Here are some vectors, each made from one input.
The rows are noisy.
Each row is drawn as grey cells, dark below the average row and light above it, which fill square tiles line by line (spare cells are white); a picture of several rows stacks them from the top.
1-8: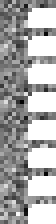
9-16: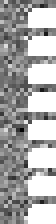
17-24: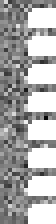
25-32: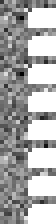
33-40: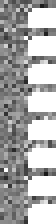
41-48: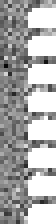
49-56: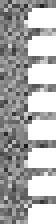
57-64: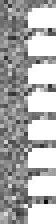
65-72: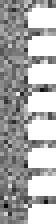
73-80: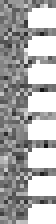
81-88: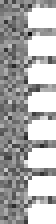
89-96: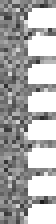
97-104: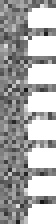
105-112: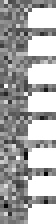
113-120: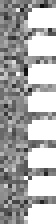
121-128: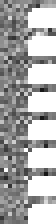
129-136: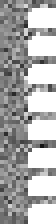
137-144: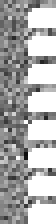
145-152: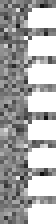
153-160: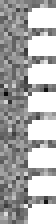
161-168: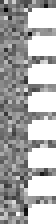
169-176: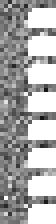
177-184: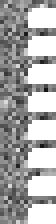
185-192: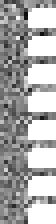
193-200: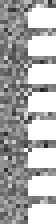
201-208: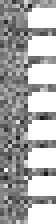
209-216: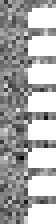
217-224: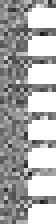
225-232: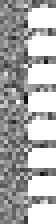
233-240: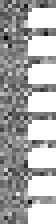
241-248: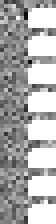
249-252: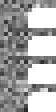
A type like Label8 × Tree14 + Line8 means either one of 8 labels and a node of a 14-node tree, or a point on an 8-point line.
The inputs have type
Bool × Circle10 + Line7 + List2(Circle9).
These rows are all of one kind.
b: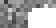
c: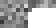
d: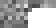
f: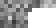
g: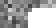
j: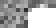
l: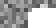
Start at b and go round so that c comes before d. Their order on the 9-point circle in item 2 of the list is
b, f, c, g, j, d, l.
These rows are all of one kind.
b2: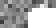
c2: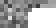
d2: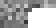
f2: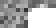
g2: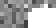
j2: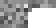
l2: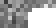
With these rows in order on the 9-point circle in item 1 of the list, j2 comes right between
d2 and f2.
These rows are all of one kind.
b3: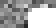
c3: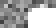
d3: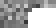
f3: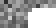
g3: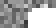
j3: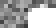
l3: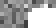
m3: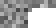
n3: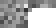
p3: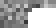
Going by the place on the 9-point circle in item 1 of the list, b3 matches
g3 and l3.
